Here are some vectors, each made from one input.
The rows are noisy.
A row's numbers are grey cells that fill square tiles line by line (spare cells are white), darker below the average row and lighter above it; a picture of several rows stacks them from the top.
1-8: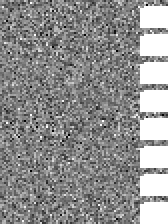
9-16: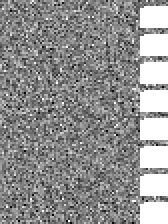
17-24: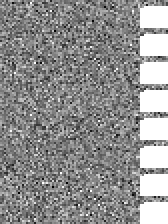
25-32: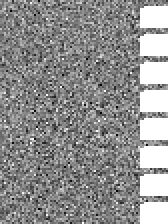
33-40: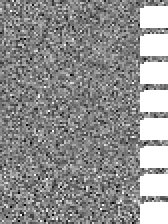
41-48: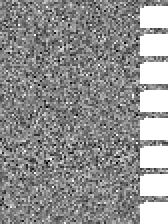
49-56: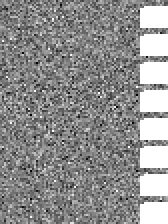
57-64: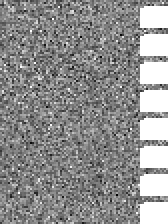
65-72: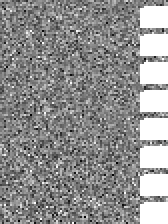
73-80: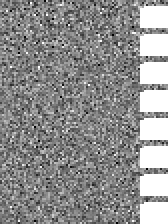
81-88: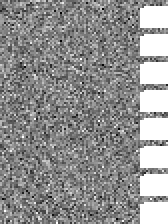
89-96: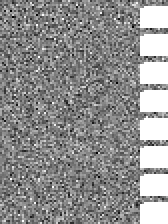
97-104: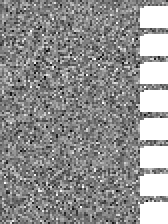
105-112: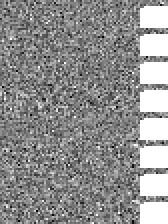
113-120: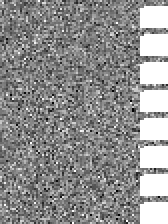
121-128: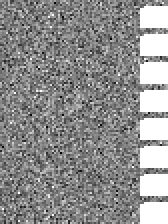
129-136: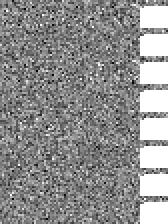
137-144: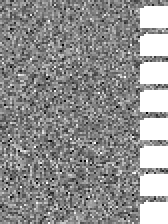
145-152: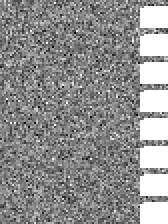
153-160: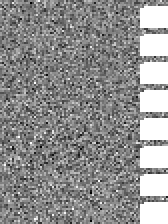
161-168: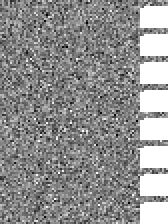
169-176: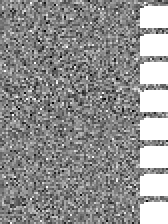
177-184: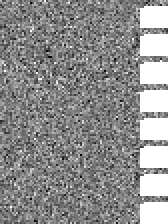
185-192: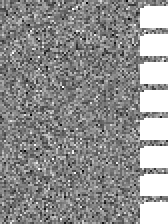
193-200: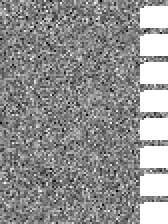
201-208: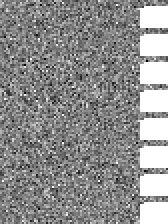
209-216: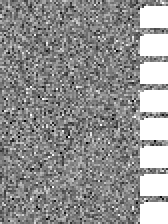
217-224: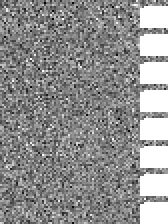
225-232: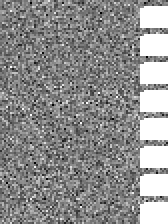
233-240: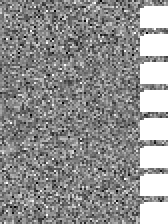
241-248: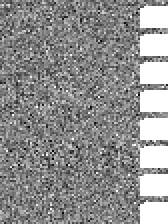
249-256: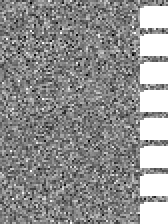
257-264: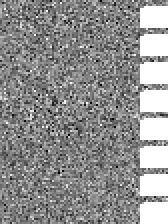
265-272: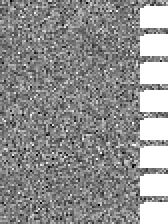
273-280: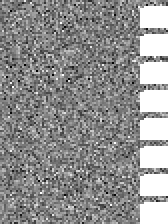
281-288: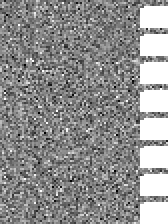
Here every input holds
a true/false value, together with either a point on a 5-point line, or a point on a 10-point line.
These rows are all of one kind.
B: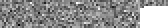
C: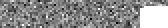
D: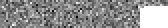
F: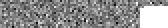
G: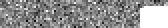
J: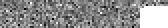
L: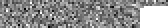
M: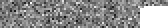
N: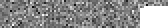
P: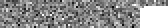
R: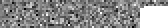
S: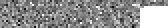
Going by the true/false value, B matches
G, L, P and S.
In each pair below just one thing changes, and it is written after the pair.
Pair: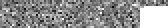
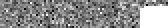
the true/false value
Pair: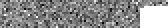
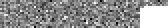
the true/false value
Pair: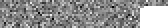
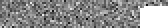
the true/false value
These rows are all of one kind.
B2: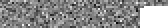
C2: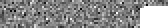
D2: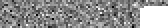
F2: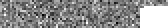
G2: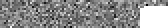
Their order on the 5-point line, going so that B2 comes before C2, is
F2, B2, C2, G2, D2.
